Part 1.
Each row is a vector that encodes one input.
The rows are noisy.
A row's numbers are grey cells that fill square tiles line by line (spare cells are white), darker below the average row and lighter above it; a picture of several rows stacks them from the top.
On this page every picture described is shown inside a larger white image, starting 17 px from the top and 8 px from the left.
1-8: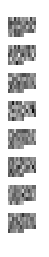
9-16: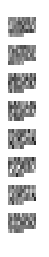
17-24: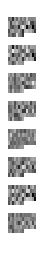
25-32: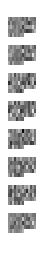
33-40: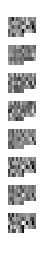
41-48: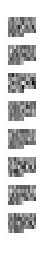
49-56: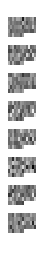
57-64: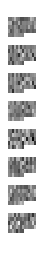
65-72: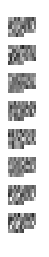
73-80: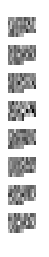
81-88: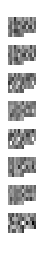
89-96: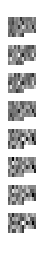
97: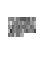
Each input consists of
a point on a 6-point line.
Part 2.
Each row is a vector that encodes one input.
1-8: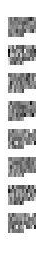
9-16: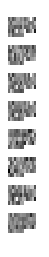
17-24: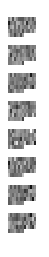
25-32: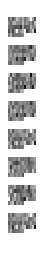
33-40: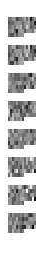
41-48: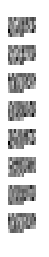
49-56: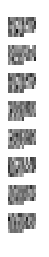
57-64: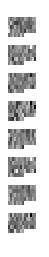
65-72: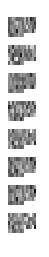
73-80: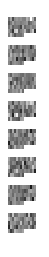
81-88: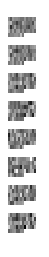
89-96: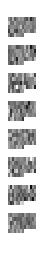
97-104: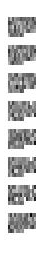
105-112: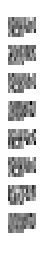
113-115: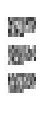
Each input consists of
a point on a 6-point line.
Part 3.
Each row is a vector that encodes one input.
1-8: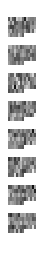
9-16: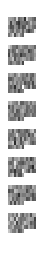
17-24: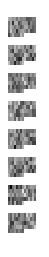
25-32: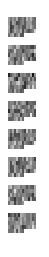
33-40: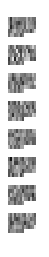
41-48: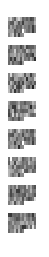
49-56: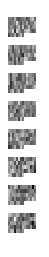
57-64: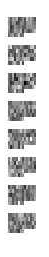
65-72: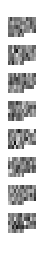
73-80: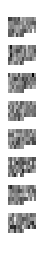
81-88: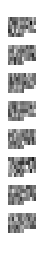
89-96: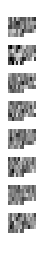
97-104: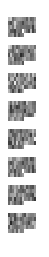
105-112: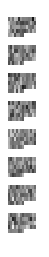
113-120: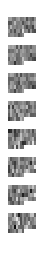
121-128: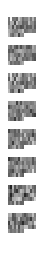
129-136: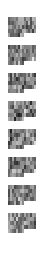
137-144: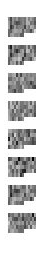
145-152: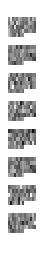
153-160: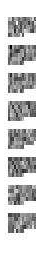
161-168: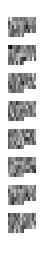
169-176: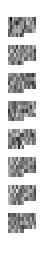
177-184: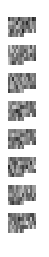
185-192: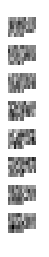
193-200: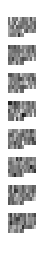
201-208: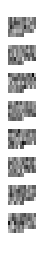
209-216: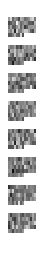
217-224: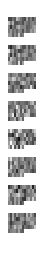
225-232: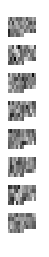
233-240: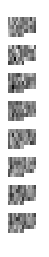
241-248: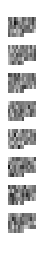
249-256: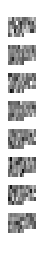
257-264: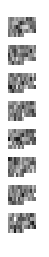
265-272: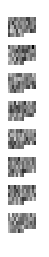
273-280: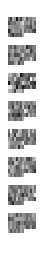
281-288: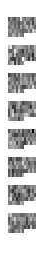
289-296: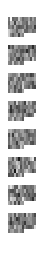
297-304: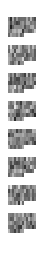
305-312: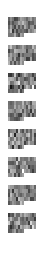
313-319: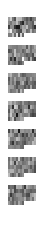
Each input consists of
a node of a 19-node tree.
